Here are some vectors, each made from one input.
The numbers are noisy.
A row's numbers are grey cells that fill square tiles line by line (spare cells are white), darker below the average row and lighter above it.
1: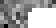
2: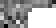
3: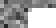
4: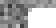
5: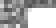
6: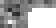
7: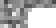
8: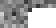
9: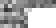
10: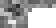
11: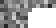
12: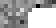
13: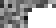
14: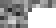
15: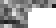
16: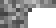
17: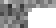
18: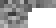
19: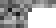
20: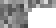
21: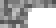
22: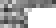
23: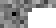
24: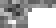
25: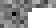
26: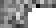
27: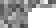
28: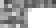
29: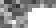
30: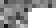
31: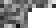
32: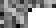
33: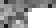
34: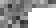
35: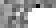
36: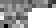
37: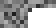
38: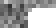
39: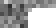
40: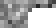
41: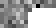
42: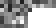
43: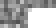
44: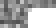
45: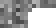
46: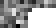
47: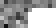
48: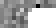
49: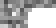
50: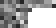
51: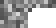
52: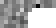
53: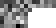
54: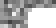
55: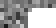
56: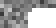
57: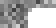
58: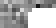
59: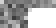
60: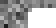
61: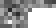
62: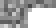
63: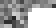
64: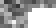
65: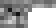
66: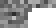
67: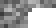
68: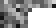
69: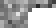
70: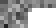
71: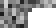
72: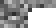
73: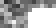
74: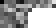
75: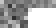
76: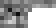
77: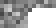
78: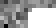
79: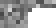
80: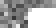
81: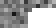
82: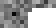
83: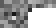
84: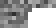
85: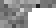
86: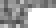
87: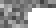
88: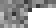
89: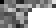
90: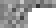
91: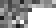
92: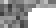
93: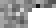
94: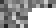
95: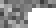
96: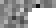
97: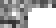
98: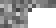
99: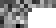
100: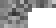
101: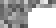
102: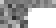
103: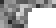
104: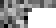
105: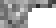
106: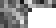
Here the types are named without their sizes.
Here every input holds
a label, together with either a label, or four true/false values.
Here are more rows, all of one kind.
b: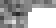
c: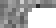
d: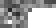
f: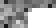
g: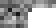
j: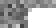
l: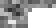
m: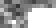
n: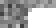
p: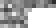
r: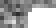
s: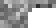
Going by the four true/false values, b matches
c, j and r.
